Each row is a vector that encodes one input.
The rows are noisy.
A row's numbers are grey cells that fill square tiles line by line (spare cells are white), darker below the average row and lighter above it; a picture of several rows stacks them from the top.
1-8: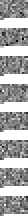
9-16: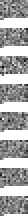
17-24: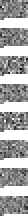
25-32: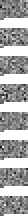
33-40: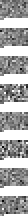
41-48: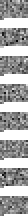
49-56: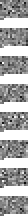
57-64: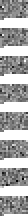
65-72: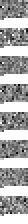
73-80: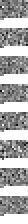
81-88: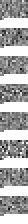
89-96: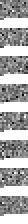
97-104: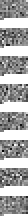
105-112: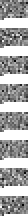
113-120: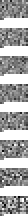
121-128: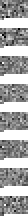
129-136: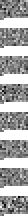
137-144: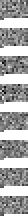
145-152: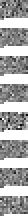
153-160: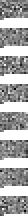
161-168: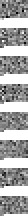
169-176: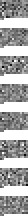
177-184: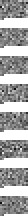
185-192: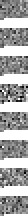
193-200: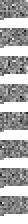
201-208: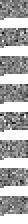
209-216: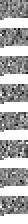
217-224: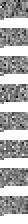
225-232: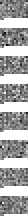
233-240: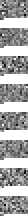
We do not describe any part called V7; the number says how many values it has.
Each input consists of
either a point on a 9-point line, or a node of a 9-node tree and a value of V7, or a list of up to three points on a 5-point line.
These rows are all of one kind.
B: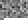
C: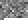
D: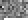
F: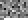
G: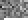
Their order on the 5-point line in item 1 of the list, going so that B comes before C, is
G, D, B, F, C.
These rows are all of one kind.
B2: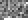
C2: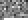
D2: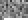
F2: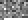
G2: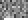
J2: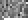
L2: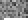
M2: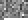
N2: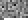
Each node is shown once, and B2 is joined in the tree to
D2.
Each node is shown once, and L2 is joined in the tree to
F2, J2 and N2.
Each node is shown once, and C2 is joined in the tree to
G2 and M2.
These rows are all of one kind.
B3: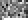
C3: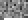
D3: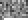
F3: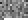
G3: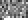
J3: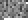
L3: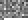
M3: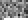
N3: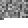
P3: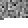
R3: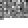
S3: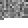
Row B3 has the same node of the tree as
D3, F3, M3 and S3.
